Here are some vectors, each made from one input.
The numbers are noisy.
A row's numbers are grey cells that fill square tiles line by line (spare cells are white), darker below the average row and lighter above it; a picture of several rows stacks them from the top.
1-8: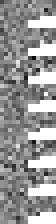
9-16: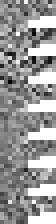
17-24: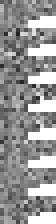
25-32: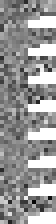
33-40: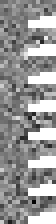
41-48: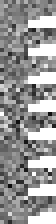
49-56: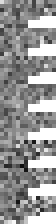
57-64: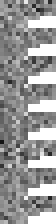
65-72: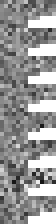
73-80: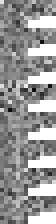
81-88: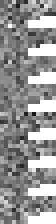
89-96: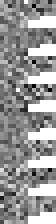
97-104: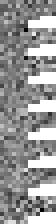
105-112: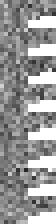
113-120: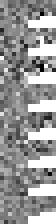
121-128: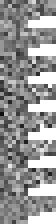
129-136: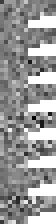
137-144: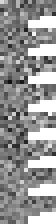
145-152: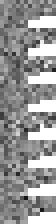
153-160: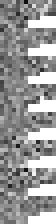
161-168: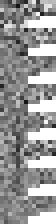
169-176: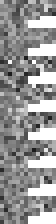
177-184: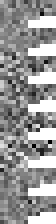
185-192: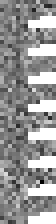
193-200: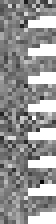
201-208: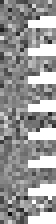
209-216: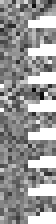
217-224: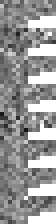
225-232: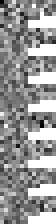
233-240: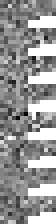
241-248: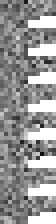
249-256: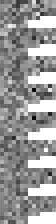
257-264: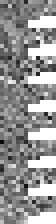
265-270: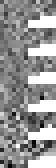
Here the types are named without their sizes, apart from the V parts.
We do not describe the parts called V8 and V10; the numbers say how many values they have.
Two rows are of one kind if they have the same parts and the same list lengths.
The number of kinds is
3.
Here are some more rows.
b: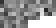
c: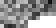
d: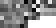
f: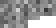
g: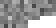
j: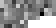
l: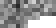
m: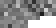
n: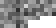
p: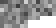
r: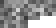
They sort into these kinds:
b, c, g
d, j, l, m, n
f, p, r

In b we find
a node of a tree and a value of V8.
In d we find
four true/false values and a value of V10.
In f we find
a node of each of two trees.
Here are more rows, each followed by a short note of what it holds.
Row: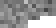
a node of a tree and a value of V8
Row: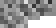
a node of each of two trees
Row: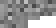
a node of a tree and a value of V8
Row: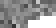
a node of a tree and a value of V8
